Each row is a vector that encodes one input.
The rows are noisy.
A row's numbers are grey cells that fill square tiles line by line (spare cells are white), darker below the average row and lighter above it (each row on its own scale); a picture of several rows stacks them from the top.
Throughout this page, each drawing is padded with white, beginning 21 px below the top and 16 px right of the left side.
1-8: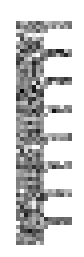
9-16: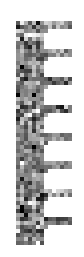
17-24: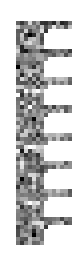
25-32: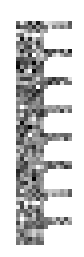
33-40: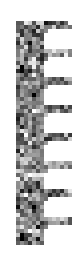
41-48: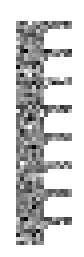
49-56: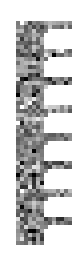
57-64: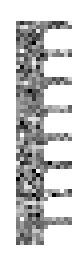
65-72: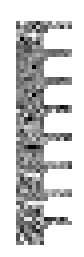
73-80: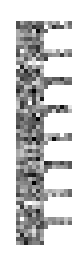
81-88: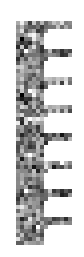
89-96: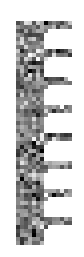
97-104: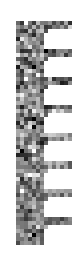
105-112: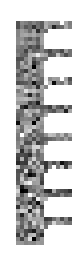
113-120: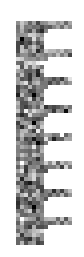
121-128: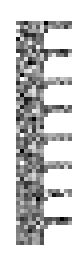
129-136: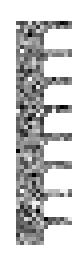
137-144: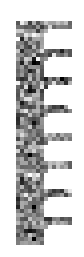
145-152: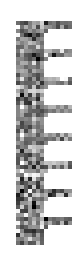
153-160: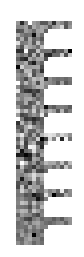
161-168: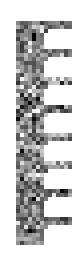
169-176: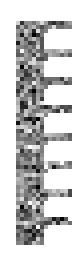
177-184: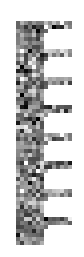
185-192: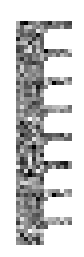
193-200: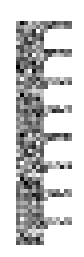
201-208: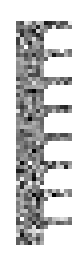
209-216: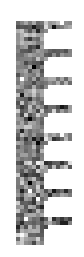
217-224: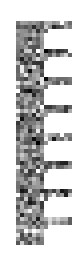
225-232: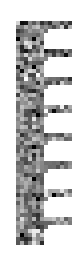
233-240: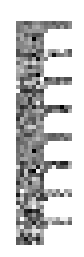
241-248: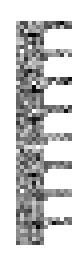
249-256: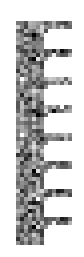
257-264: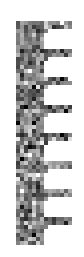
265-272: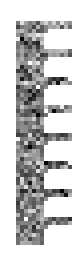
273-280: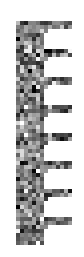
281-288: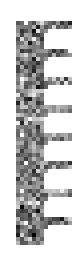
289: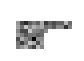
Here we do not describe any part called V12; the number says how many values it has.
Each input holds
either a point on a 6-point line and a value of V12, or a list of up to two points on a 4-point line.
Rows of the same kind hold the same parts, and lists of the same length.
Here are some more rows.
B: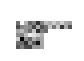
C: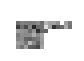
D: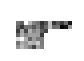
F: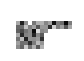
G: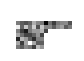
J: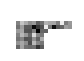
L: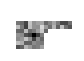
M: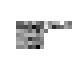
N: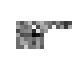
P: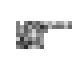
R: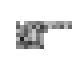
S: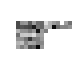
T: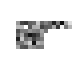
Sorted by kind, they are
B, P, R
C, J, M, S
D
F, G, L, N, T

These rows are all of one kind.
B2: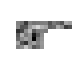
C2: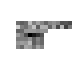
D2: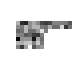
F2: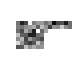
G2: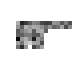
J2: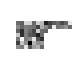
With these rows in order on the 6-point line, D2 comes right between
C2 and G2.
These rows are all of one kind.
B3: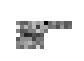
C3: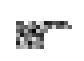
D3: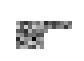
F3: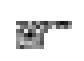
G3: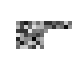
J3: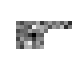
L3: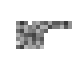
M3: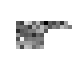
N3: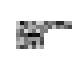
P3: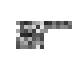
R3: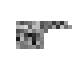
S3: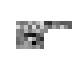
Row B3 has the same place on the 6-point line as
F3, L3, N3 and S3.
